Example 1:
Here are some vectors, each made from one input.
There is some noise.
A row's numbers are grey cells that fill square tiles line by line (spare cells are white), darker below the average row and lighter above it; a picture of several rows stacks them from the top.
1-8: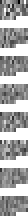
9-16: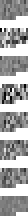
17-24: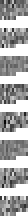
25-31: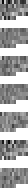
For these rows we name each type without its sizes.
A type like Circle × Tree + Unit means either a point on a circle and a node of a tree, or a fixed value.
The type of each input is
Line.
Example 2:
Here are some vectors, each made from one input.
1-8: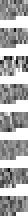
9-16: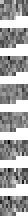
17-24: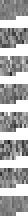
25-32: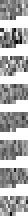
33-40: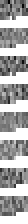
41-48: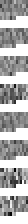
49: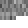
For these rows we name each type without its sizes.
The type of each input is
Line.
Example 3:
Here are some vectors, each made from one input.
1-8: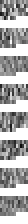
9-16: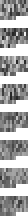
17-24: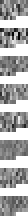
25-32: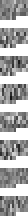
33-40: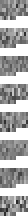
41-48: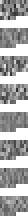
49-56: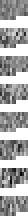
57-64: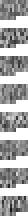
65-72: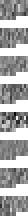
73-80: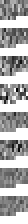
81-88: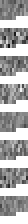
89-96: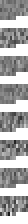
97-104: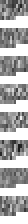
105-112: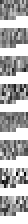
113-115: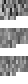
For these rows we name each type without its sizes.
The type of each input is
Line.
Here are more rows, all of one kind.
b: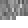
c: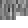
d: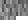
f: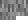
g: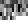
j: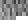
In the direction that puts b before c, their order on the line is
j, b, d, f, c, g.
